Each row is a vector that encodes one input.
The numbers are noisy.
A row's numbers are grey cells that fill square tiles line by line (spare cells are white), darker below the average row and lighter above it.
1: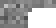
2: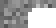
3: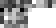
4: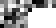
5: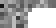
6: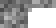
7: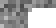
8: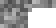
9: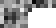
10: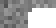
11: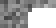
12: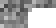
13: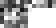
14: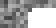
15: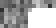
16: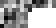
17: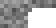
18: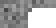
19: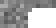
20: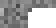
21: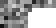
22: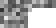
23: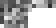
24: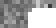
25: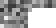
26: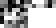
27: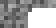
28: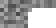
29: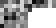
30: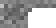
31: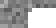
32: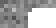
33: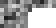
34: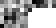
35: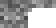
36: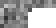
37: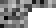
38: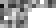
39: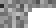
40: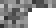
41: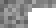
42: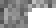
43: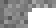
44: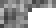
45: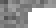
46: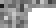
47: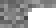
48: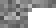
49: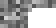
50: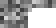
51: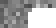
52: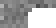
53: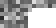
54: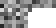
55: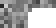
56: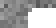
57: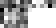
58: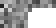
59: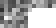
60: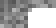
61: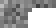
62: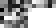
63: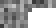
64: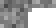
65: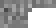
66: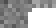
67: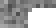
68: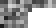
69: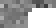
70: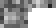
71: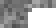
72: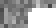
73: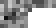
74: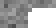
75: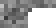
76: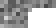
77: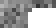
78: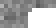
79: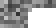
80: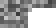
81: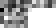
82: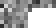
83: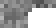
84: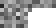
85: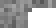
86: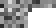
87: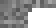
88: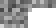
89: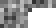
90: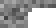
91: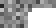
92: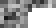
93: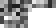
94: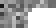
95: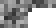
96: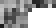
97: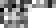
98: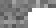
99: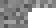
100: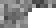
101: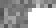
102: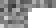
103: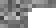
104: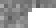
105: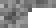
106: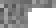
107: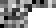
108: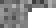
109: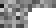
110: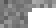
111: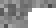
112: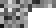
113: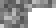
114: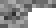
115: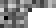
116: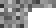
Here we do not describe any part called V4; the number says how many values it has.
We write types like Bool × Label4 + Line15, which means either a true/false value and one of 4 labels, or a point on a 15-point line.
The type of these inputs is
Line5 × List2(Bool × V4).
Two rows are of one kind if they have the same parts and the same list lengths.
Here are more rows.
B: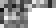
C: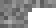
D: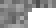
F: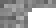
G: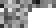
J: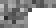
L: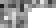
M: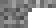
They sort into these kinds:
B, D, J
C, F, M
G, L

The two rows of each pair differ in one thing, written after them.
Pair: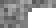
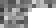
the true/false value in item 1 of the list
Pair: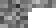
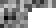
the true/false value in item 1 of the list
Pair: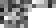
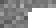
the value of V4 in item 1 of the list
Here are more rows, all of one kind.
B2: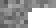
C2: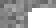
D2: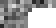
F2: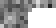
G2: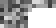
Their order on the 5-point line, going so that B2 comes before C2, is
F2, B2, D2, C2, G2.
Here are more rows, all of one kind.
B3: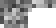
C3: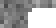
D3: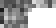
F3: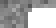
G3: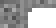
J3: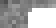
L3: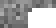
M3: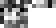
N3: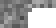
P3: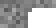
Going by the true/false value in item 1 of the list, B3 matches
D3, F3 and J3.
